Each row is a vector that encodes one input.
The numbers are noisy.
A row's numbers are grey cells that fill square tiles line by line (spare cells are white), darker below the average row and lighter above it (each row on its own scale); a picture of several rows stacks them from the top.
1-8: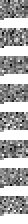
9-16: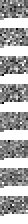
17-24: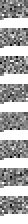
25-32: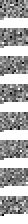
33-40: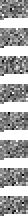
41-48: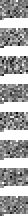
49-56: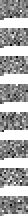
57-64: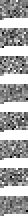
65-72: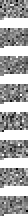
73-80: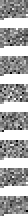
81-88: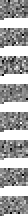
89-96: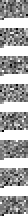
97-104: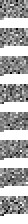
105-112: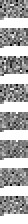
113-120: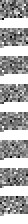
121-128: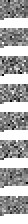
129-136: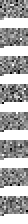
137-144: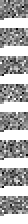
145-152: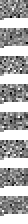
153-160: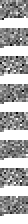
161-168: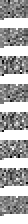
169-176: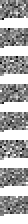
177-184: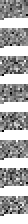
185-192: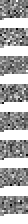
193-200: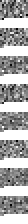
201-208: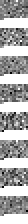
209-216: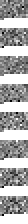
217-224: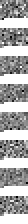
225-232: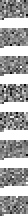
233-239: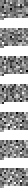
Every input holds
either a point on a 17-point circle, or a point on a 5-point line.
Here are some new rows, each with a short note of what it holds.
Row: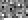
a point on a 17-point circle
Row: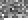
a point on a 17-point circle
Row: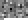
a point on a 17-point circle
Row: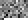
a point on a 17-point circle
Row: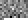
a point on a 17-point circle
